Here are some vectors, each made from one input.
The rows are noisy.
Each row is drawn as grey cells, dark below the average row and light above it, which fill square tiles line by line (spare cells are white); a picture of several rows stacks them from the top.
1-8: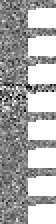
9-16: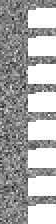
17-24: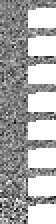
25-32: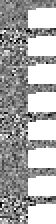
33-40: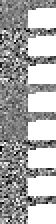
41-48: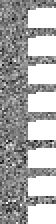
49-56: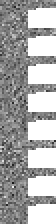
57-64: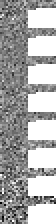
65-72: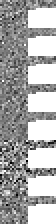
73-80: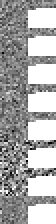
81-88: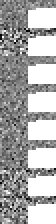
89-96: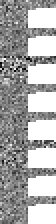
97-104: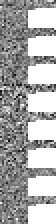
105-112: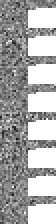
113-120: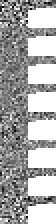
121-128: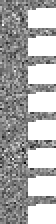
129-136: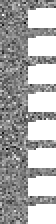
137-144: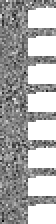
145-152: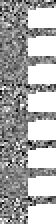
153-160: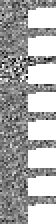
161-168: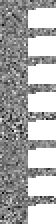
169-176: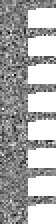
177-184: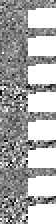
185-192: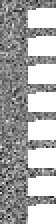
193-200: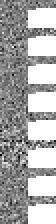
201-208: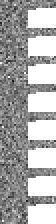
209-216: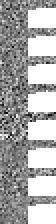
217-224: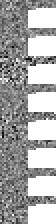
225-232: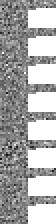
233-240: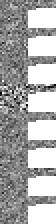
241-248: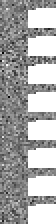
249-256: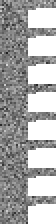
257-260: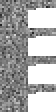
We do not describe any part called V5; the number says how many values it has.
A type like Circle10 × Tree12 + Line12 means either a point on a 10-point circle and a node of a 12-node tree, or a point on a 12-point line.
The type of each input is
(Bool × Bool × Bool + Unit) × Circle10 × Line8 × Line8 × V5 + Line10.
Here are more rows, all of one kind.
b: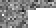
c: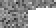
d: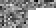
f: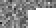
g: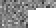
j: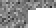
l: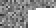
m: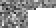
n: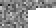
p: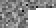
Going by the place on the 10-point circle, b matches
g and m.
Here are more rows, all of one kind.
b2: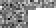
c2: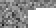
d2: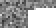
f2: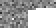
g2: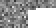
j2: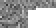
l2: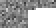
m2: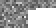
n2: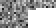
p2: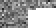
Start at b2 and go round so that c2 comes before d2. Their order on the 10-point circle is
b2, p2, c2, n2, f2, m2, g2, d2, l2, j2.
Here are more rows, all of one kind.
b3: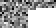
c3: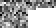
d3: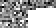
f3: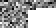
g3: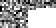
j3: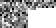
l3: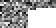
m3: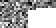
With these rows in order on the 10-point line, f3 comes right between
l3 and m3.
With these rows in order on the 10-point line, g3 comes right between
b3 and l3.
